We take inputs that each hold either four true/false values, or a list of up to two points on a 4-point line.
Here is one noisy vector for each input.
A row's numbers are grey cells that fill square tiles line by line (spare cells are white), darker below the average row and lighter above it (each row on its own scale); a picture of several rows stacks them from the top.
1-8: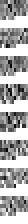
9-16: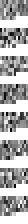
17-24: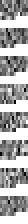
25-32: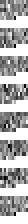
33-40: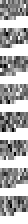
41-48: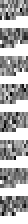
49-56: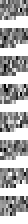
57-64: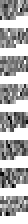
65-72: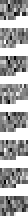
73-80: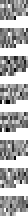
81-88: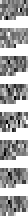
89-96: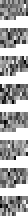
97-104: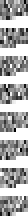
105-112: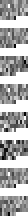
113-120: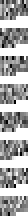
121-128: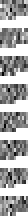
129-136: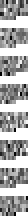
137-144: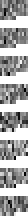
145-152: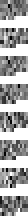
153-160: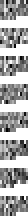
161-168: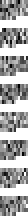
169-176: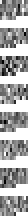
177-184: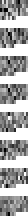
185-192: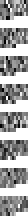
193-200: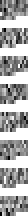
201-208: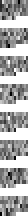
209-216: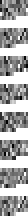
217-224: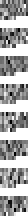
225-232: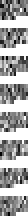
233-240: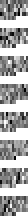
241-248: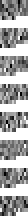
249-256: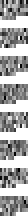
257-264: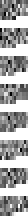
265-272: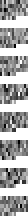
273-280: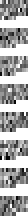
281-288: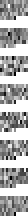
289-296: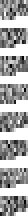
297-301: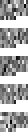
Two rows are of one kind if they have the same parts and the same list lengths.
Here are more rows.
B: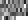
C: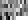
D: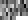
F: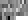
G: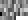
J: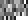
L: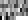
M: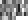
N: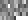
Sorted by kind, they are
B, L
C, F
D, G, J, N
M

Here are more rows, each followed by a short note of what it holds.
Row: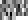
the empty list
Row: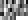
four true/false values
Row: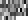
a list of one item
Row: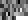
four true/false values
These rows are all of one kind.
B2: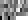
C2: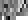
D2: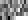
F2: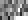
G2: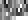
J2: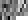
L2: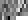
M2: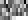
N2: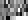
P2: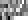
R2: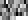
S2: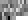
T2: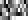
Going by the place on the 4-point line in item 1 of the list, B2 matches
P2 and S2.
